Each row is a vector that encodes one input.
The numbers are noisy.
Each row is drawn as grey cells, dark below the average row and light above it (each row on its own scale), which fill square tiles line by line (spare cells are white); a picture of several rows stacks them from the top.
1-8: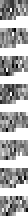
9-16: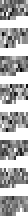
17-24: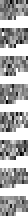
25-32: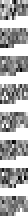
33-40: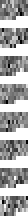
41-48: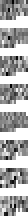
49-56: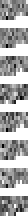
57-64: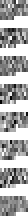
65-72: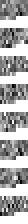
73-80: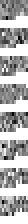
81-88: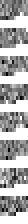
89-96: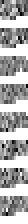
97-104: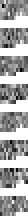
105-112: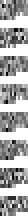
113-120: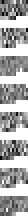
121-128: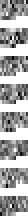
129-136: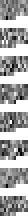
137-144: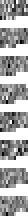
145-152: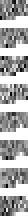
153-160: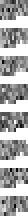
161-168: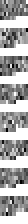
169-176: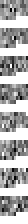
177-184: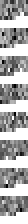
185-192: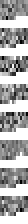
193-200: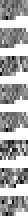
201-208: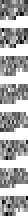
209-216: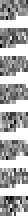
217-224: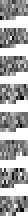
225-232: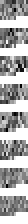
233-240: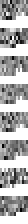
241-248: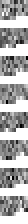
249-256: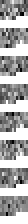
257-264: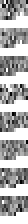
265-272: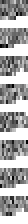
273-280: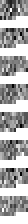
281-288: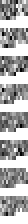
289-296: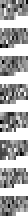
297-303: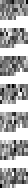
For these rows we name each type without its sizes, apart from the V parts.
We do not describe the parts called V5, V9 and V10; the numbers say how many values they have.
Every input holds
either four true/false values, a value of V5, a value of V9 and a value of V10, or a list of points on a line.
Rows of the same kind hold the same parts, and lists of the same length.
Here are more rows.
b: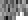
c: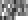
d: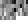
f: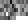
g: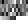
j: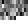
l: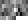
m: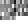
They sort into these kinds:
b, c, d, f, m
g
j
l

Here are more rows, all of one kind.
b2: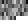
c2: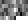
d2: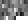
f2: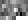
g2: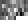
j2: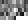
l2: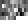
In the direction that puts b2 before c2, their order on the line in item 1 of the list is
l2, g2, j2, d2, b2, c2, f2.
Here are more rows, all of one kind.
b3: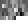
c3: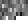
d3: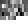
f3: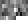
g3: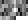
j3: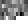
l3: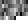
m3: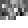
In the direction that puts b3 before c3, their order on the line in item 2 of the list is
m3, b3, l3, g3, f3, c3, d3, j3.
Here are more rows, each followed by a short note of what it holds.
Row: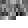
the empty list
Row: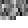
a list of one item
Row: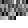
the empty list
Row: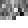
a list of two items
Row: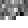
a list of two items
